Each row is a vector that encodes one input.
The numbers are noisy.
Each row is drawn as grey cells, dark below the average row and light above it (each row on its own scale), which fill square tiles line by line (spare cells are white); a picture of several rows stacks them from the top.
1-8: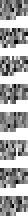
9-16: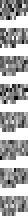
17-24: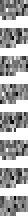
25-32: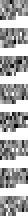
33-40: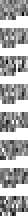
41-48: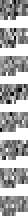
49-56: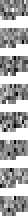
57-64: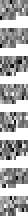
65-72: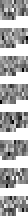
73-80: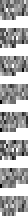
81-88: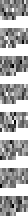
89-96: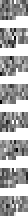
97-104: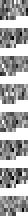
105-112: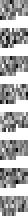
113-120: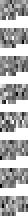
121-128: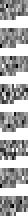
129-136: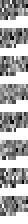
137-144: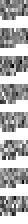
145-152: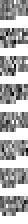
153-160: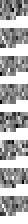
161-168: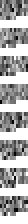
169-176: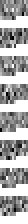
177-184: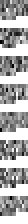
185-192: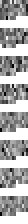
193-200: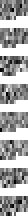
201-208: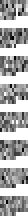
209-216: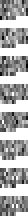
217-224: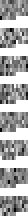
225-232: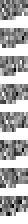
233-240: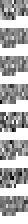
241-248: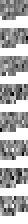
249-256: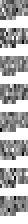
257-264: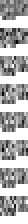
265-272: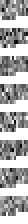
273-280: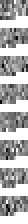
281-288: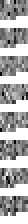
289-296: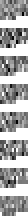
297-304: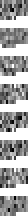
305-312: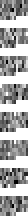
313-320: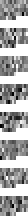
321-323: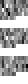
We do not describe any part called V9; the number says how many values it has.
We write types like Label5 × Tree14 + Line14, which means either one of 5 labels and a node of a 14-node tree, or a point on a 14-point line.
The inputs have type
Bool × Bool × Bool × Bool × V9 + Circle6 + Unit.
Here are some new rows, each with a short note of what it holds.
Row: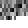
a point on a 6-point circle
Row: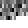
a point on a 6-point circle
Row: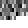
a point on a 6-point circle
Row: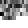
a fixed value
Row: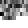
a fixed value
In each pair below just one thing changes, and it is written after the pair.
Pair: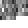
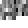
the value of V9
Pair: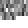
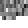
one of the four true/false values
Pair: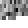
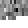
one of the four true/false values
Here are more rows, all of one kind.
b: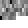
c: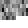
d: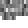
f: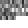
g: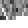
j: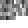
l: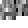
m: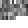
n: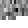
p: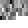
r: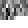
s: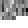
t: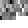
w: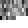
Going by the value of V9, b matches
g, p and t.
